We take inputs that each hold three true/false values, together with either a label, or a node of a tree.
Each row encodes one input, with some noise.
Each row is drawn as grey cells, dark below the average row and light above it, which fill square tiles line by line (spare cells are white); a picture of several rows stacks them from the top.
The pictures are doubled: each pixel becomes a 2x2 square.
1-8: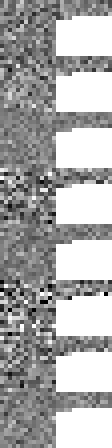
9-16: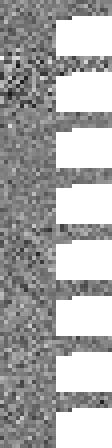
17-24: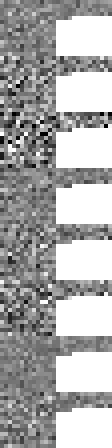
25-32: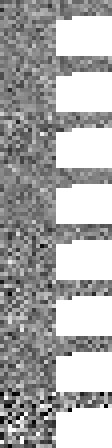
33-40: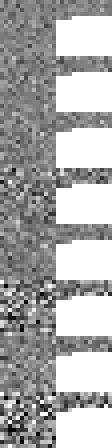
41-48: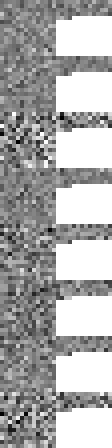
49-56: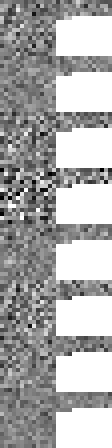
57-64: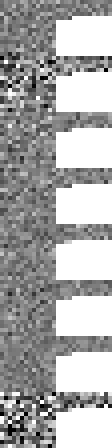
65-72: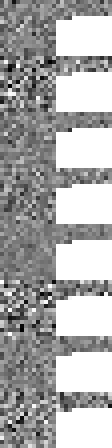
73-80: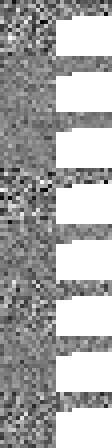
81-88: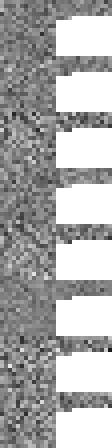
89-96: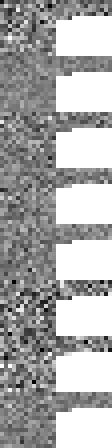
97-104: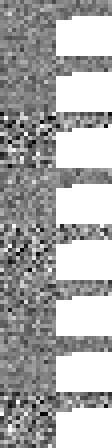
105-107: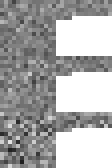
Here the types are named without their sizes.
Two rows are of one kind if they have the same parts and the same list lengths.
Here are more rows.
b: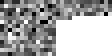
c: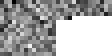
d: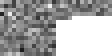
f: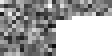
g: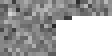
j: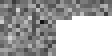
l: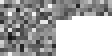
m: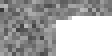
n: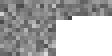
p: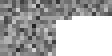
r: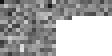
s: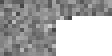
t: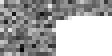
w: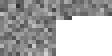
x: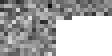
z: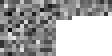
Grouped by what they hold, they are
b, c, d, f, g, j, n, t, w, x
l, m, p, r, s, z

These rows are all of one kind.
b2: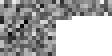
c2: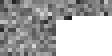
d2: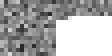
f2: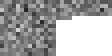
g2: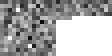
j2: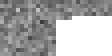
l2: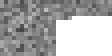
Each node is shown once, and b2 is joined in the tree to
g2 and l2.
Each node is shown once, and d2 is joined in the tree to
f2.
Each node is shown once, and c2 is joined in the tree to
j2 and l2.
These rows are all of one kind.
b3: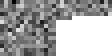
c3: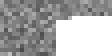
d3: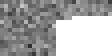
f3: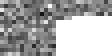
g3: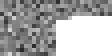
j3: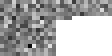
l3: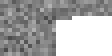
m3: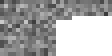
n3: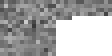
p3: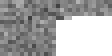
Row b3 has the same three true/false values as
c3, g3 and m3.
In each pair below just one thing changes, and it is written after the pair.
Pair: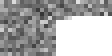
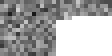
the label
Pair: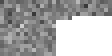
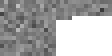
one of the three true/false values
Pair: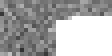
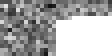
the label
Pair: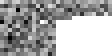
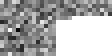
one of the three true/false values
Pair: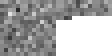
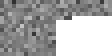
one of the three true/false values
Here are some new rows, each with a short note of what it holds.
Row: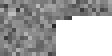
a node of a tree and three true/false values
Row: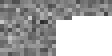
a node of a tree and three true/false values
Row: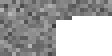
a node of a tree and three true/false values
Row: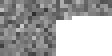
a label and three true/false values
